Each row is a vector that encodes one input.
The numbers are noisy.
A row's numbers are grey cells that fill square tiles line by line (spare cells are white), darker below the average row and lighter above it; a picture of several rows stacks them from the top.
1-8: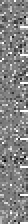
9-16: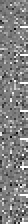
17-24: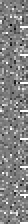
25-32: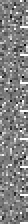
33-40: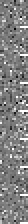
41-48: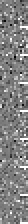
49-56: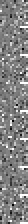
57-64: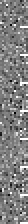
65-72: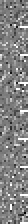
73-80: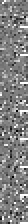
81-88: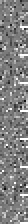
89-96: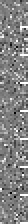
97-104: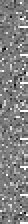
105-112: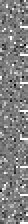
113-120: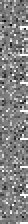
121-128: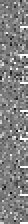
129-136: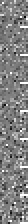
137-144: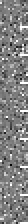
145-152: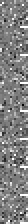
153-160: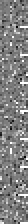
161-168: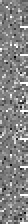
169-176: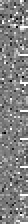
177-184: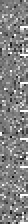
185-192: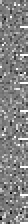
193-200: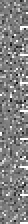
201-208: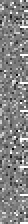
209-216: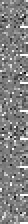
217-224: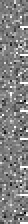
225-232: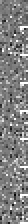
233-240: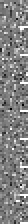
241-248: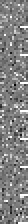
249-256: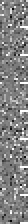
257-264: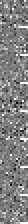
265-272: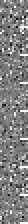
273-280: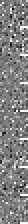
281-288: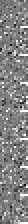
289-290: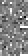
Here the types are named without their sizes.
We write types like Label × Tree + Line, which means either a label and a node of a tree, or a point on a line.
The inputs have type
Circle × (Label × Label × (Label + Line) + Tree).
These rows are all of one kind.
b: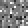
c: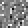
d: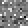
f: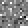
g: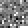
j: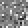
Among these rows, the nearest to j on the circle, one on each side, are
c and f.
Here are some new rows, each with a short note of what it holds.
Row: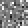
a point on a circle and a node of a tree
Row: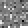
a point on a circle, two labels and a point on a line
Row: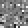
a point on a circle and three labels
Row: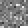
a point on a circle and three labels
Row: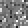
a point on a circle, two labels and a point on a line
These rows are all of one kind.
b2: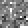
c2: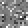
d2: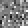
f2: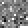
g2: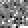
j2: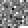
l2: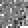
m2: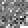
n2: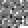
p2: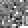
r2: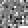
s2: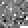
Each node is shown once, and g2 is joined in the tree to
f2 and p2.
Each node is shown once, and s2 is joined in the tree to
f2 and r2.
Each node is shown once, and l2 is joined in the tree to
r2.
